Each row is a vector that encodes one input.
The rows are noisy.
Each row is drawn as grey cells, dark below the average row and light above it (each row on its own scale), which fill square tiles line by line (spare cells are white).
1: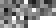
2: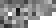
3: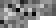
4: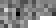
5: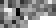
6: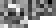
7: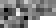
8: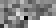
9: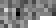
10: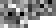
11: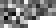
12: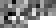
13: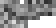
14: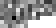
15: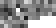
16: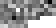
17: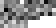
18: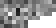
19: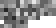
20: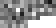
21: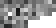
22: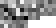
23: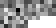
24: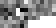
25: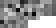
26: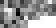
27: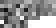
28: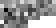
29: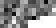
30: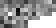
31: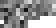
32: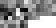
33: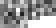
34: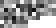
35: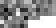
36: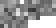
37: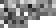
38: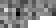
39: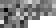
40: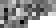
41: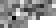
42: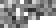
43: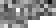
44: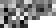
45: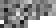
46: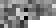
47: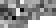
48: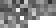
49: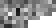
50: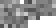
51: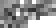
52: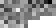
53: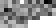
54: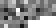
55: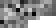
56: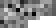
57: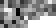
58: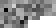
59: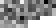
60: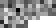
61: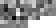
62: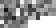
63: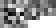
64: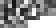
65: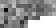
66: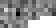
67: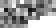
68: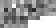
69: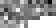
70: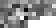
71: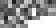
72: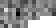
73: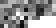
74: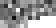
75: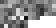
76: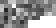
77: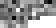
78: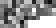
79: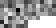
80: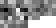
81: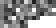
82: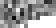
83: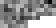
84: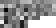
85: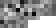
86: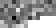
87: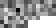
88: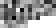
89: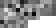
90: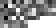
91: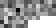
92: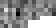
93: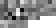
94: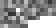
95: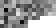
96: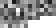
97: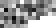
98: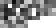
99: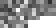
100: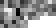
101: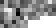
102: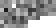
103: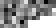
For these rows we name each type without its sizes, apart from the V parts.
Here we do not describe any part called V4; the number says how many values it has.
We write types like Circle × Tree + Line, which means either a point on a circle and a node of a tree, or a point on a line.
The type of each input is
Bool × Line × (Line + V4) + Label.
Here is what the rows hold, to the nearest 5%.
About 25% of them hold a label. The rest hold a point on a line and a true/false value, together with either a point on a line, or a value of V4.
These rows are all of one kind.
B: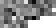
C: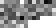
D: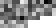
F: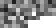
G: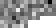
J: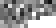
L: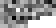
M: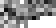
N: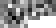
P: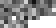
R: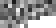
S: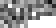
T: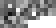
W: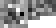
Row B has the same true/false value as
F, P and T.
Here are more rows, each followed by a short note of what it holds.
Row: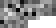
a label
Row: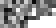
a point on each of two lines and a true/false value
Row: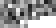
a point on each of two lines and a true/false value
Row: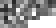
a point on each of two lines and a true/false value
